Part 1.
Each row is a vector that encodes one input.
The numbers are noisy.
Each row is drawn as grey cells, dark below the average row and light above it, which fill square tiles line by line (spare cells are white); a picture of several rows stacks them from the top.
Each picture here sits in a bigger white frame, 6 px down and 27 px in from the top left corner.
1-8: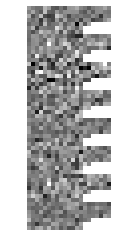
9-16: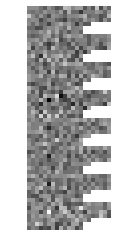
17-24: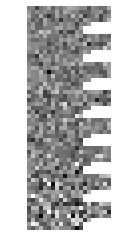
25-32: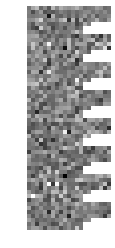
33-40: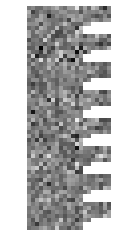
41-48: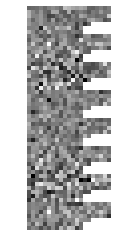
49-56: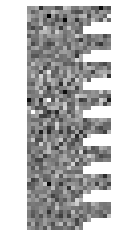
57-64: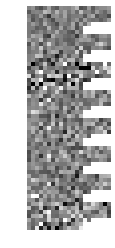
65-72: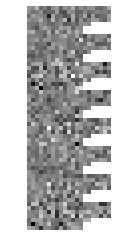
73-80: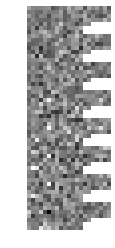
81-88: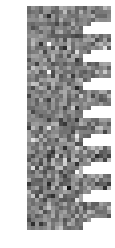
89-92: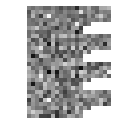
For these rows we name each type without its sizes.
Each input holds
a list of points on a line.
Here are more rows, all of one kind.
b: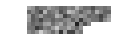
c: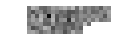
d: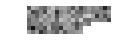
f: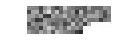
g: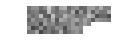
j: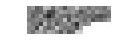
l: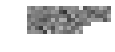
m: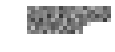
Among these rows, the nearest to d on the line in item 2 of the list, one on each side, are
b and l.
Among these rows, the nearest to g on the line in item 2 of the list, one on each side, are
c and l.
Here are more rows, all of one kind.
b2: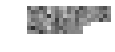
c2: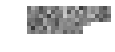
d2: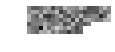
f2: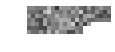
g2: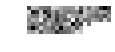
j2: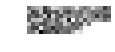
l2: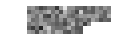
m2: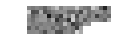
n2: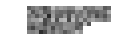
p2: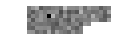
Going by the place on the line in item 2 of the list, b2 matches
c2 and m2.
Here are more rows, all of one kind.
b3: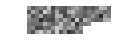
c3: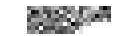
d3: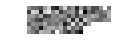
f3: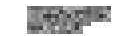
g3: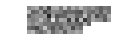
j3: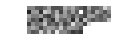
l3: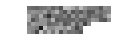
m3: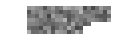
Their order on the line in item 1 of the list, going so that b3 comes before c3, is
d3, j3, m3, g3, l3, f3, b3, c3.
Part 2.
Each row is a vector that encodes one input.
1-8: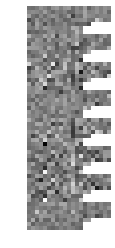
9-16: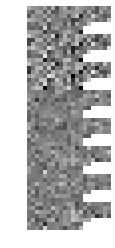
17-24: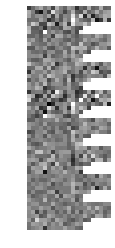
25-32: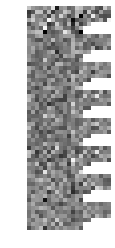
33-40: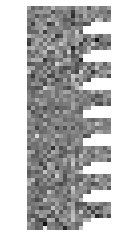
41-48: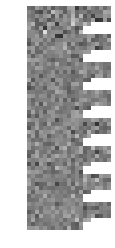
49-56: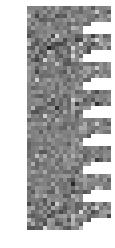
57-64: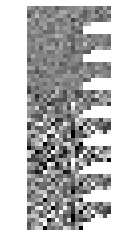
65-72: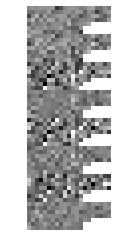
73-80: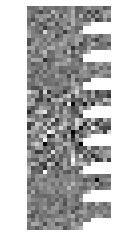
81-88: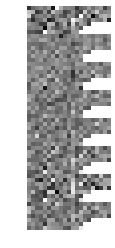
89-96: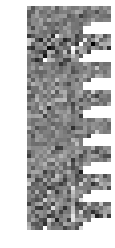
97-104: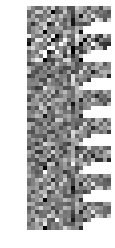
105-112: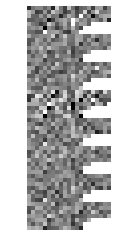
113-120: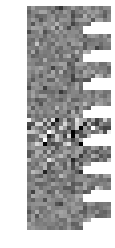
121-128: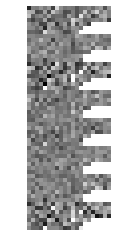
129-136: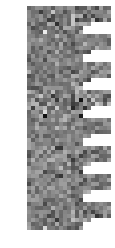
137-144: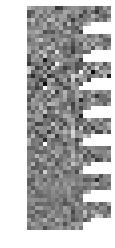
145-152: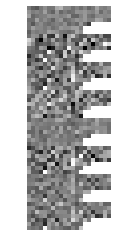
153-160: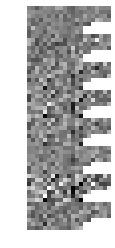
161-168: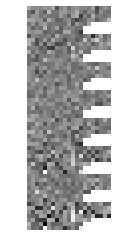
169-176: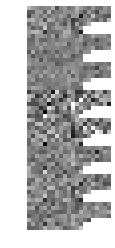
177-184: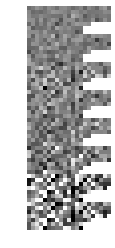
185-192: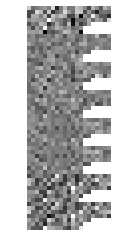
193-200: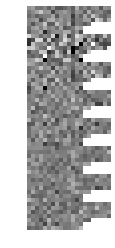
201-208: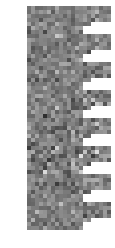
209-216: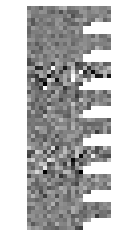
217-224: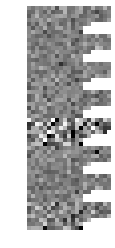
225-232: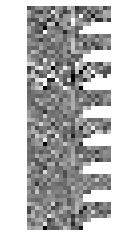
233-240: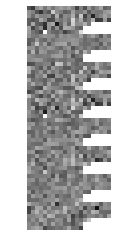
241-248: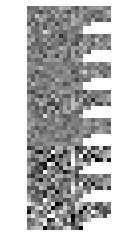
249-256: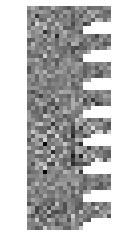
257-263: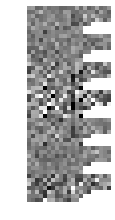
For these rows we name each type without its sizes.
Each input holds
either a fixed value, or a node of a tree and a true/false value.
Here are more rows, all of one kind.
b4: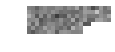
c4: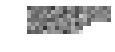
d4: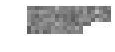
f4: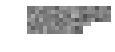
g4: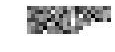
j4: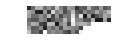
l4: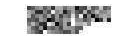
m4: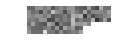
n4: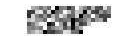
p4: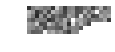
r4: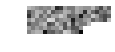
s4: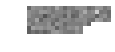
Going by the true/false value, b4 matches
c4, d4, p4 and s4.
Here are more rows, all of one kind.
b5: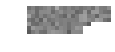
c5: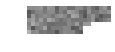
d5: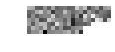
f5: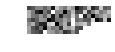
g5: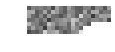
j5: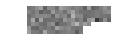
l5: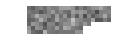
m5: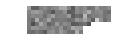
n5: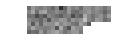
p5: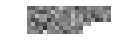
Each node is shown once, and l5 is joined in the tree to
m5.
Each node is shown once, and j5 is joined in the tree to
b5, c5 and f5.
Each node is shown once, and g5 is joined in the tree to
b5, d5 and n5.
